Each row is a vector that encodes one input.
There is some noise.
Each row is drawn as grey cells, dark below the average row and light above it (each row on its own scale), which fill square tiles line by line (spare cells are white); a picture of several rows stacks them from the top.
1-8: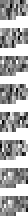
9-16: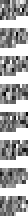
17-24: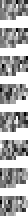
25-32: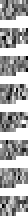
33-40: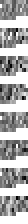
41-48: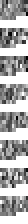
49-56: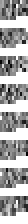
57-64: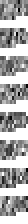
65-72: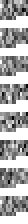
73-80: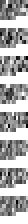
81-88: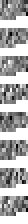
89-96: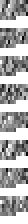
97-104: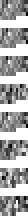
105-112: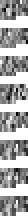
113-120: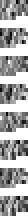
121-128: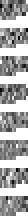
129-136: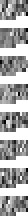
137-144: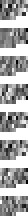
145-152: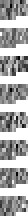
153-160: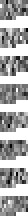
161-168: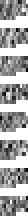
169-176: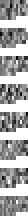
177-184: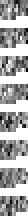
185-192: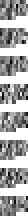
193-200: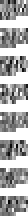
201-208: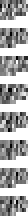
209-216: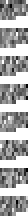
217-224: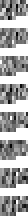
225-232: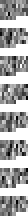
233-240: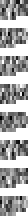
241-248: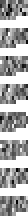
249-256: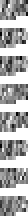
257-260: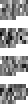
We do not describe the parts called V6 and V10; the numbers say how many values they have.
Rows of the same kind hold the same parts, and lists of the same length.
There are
2 kinds of row.
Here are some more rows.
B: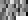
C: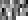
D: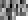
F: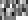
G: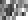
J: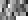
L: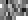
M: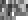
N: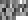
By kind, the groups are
B, C, F, J, L, N
D, G, M

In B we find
a true/false value, a value of V6 and a value of V10.
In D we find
a point on a 5-point line, a node of a 7-node tree and a value of V10.
